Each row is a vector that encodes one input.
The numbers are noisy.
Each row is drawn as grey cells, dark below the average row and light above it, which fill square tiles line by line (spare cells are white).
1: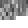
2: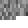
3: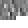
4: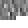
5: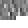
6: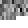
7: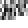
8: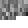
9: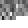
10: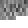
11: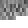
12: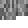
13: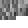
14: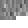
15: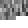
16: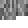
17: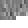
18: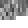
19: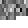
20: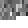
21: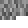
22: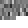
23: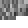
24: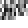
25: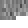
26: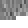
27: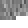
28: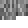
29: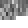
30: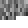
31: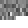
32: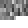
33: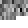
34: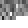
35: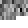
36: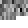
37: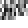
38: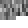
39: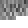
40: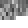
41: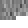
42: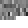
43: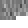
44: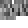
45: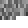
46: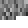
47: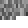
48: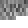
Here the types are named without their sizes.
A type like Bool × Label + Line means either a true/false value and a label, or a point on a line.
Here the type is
List(Line).
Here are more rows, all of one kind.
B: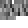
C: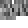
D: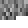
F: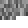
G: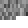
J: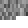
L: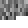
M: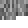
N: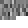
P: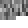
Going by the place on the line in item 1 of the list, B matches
C and P.
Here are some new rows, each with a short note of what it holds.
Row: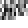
the empty list
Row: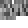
a list of two items
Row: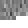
a list of one item
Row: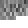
a list of one item
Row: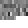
a list of two items
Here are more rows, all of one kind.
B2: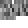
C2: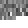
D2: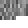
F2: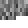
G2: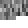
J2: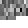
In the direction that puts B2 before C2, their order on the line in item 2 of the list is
G2, B2, F2, J2, D2, C2.
